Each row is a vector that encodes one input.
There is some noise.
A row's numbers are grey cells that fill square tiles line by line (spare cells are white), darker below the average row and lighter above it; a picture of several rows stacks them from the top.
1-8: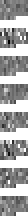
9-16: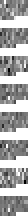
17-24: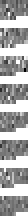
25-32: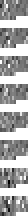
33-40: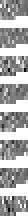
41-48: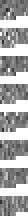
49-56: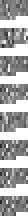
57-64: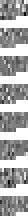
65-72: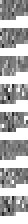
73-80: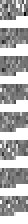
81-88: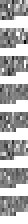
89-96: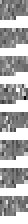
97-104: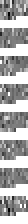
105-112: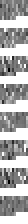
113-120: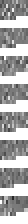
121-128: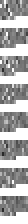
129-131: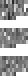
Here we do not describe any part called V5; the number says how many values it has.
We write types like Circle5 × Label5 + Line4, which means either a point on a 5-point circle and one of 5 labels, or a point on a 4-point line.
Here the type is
Bool × Bool × Bool × Bool × V5 + Line8.
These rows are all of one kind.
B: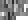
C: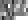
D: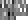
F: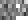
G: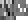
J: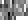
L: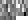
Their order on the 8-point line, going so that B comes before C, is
G, D, J, B, C, F, L.
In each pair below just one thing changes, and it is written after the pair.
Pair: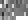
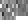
one of the four true/false values
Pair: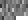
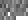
the value of V5
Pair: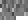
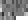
one of the four true/false values
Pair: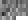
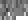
the value of V5
